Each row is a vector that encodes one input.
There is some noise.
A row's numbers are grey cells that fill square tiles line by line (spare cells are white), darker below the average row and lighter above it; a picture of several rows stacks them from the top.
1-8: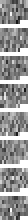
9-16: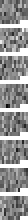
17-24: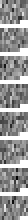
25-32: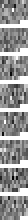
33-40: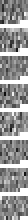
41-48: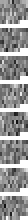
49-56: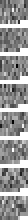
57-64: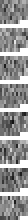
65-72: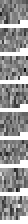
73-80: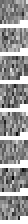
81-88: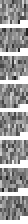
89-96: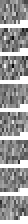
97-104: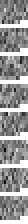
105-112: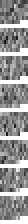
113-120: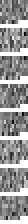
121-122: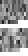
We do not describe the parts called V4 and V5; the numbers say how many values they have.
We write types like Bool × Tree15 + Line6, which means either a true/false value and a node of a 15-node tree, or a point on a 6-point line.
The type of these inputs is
Bool × Circle6 × V4 × V5.
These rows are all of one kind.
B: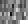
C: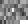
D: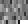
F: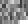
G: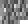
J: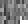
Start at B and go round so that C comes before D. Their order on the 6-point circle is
B, J, C, G, D, F.
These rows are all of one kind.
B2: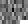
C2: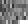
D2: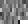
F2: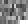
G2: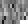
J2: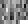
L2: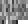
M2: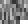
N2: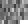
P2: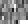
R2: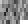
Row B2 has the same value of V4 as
F2, J2 and M2.
